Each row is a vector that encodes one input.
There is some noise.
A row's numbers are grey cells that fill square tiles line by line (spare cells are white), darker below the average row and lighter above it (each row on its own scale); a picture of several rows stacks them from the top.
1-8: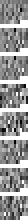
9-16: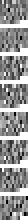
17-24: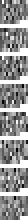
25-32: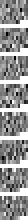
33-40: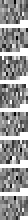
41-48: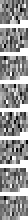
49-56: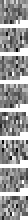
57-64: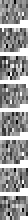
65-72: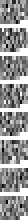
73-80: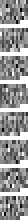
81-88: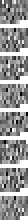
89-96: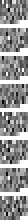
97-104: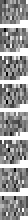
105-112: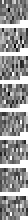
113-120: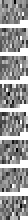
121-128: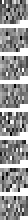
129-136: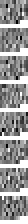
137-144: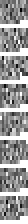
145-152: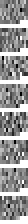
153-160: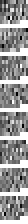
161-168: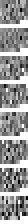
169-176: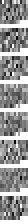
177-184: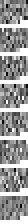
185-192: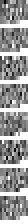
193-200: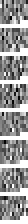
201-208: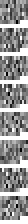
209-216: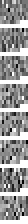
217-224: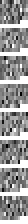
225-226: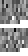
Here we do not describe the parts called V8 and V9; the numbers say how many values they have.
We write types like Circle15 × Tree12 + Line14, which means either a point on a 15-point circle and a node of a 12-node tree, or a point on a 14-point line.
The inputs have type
Bool × V8 + Line7 × V9 + List2(Line5).
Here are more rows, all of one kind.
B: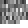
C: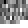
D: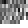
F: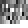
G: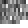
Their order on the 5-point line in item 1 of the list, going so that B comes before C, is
D, G, B, C, F.
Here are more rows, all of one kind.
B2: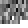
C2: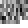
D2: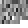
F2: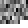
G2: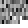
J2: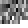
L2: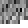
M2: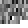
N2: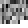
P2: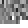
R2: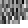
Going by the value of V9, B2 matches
F2, J2, L2 and N2.
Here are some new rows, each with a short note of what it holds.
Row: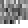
the empty list
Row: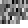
a point on a 7-point line and a value of V9
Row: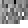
a true/false value and a value of V8
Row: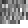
a list of two items
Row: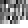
a list of two items
